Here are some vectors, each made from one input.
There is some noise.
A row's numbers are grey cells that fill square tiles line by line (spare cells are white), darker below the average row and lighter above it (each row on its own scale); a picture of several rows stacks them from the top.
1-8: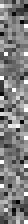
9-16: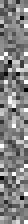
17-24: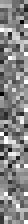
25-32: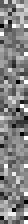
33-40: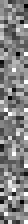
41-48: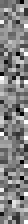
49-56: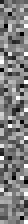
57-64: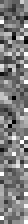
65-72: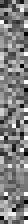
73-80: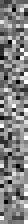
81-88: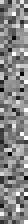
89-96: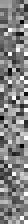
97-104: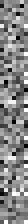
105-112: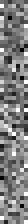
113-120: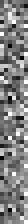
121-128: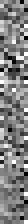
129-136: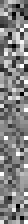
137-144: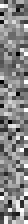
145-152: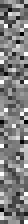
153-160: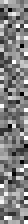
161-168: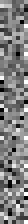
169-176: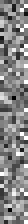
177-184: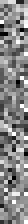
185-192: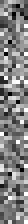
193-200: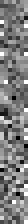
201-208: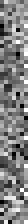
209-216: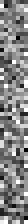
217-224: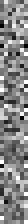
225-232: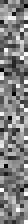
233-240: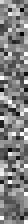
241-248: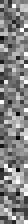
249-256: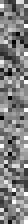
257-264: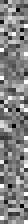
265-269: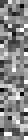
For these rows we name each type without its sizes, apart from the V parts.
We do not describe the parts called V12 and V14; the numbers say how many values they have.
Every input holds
either a point on a line, four true/false values and a value of V14, or a value of V12.
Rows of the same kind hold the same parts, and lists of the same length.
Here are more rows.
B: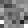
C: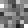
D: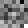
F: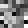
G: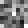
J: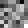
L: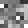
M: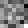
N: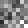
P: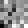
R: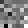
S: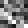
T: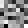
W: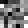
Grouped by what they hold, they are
B, C, D, G, J, L, N, P, R, T, W
F, M, S

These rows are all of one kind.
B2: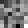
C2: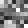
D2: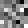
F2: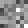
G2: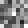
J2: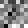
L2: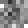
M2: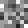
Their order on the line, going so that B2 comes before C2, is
G2, B2, D2, L2, J2, M2, F2, C2.
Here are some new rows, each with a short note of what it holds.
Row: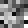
a value of V12
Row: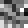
a point on a line, four true/false values and a value of V14
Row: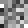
a point on a line, four true/false values and a value of V14
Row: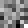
a point on a line, four true/false values and a value of V14
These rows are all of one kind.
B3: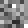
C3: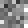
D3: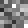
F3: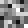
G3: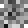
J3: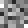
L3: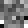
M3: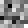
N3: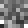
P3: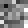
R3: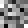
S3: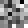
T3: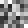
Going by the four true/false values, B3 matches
F3, J3, N3 and R3.
